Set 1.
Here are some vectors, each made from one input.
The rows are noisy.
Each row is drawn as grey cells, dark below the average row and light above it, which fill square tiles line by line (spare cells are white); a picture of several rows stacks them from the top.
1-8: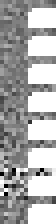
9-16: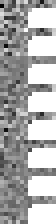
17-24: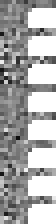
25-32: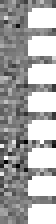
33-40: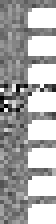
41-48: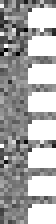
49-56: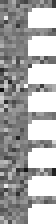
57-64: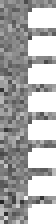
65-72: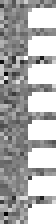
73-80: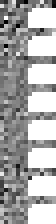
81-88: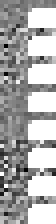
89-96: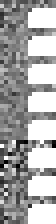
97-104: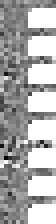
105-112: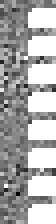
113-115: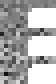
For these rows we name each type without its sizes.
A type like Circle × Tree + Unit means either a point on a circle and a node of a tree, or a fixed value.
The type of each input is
Bool × Bool × Bool + Line.
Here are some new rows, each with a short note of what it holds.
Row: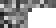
three true/false values
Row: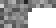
three true/false values
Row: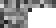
three true/false values
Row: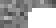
a point on a line
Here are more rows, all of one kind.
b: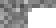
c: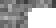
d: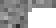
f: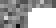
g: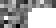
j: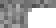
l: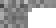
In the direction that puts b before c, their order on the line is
f, d, g, l, b, c, j.
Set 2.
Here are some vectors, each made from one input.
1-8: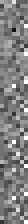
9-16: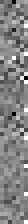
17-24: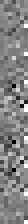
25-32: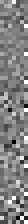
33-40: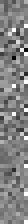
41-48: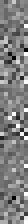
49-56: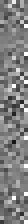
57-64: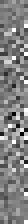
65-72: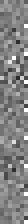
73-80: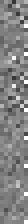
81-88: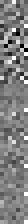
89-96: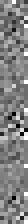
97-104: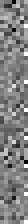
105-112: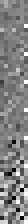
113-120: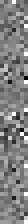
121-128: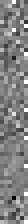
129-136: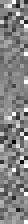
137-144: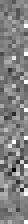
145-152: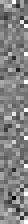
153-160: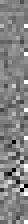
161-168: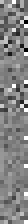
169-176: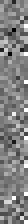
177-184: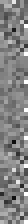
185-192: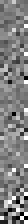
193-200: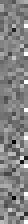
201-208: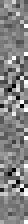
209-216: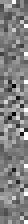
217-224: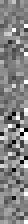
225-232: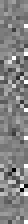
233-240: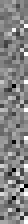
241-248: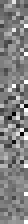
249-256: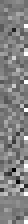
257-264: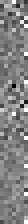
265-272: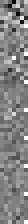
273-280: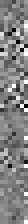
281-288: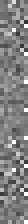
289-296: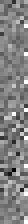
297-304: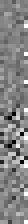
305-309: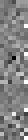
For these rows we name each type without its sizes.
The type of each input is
Label × Label + Unit.
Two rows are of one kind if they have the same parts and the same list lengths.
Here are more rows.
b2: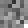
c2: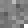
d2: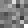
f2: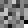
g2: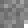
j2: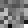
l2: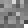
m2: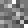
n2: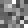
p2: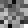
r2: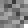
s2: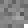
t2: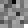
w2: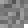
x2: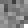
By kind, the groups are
b2, c2, d2, g2, l2, m2, n2, r2, s2, t2, w2, x2
f2, j2, p2

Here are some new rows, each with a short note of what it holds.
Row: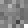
two labels
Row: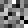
a fixed value
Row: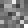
two labels
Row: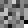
a fixed value
